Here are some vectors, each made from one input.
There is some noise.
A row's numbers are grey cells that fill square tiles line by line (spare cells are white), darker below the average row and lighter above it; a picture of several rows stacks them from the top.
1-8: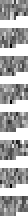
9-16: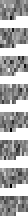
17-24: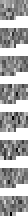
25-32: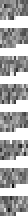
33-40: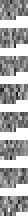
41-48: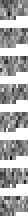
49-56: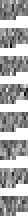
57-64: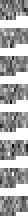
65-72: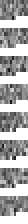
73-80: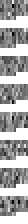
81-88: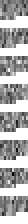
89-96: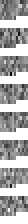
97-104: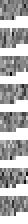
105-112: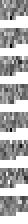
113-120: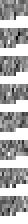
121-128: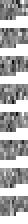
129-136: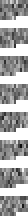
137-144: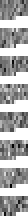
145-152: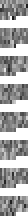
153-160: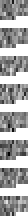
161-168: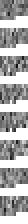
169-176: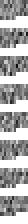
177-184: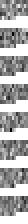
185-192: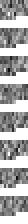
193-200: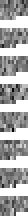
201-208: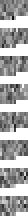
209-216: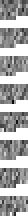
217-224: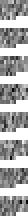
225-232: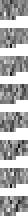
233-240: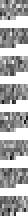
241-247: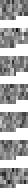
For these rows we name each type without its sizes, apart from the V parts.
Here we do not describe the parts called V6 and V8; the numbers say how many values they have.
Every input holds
a point on a line and a value of V8, together with either a point on a circle and a true/false value, or a value of V6.
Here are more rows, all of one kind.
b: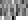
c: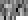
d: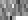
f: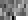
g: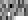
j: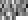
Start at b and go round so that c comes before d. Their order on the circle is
b, j, c, g, d, f.
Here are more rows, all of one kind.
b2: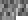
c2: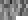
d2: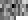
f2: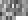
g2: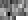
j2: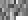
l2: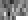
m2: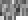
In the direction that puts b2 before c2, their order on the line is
g2, l2, d2, b2, c2, j2, f2, m2.
